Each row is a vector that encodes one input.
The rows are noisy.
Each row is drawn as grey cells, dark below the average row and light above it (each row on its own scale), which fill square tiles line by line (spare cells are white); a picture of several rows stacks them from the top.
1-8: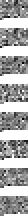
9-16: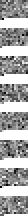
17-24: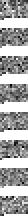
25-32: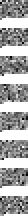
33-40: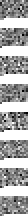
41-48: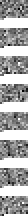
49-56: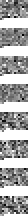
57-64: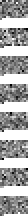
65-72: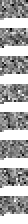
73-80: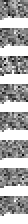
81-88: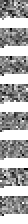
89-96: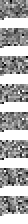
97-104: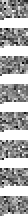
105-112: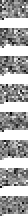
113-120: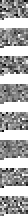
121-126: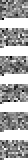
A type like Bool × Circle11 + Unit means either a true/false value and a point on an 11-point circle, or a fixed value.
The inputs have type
Bool × (Circle15 + Unit).
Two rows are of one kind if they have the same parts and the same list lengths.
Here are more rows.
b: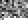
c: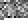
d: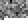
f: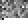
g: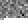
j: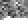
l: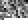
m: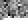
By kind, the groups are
b, c, f, g, j, l, m
d

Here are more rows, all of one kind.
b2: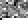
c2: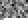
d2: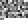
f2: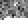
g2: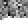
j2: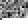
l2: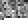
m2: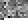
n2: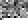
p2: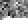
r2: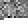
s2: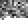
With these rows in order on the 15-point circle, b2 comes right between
d2 and n2.
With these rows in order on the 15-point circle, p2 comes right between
f2 and g2.
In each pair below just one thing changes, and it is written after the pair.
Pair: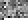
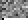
the true/false value
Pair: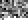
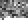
the place on the 15-point circle
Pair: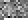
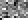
the place on the 15-point circle
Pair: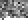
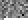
the true/false value
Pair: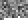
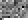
the true/false value
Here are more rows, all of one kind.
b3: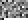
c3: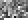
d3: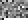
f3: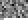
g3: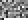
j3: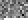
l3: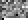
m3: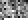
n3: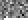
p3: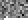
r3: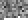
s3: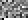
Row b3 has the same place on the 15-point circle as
c3, d3, g3 and s3.
